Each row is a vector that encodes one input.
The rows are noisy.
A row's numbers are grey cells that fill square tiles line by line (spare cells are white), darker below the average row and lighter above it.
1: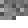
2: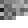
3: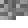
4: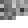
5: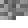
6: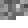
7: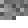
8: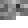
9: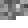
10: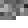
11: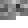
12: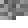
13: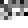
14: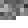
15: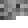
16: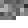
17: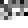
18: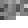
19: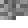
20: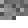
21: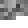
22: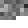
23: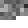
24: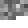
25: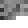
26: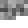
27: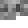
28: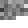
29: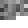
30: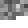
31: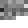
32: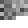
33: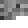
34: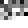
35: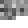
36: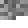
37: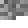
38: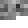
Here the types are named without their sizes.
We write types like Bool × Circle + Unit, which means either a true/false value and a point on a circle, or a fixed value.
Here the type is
List(Line).
